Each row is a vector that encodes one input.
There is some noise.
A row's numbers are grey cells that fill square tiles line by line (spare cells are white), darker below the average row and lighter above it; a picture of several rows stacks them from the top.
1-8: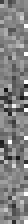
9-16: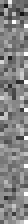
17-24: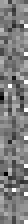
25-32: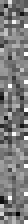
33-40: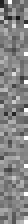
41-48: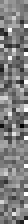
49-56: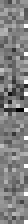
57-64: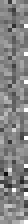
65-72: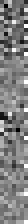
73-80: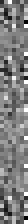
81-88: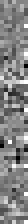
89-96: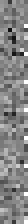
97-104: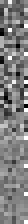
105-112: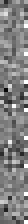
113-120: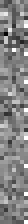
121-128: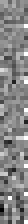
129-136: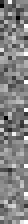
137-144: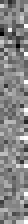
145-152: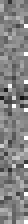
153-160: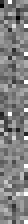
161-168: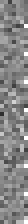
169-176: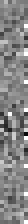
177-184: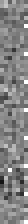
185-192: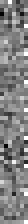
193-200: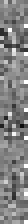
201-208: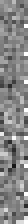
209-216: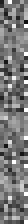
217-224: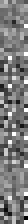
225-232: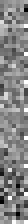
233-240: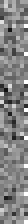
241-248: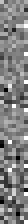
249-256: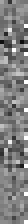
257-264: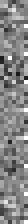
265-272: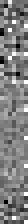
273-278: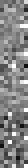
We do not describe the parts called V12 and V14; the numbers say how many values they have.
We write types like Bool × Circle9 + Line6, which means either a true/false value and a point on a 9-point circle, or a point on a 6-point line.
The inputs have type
(Bool × V14 + V12) × Line10 + Line9.
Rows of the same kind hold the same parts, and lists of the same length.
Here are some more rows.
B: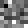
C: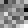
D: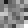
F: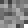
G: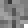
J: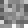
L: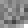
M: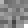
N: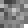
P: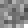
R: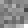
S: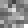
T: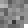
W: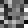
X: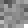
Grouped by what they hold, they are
B, W
C, D, F, J, N, S, X
G, L, M, P, R, T

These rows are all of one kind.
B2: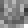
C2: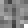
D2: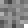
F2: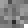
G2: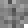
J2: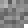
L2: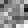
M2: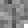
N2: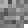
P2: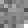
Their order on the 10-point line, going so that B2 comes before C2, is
B2, G2, J2, N2, F2, C2, M2, L2, D2, P2.
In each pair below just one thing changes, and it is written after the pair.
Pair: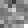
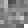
the place on the 10-point line
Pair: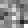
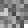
the place on the 10-point line
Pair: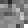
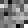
the place on the 10-point line
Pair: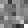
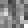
the value of V12
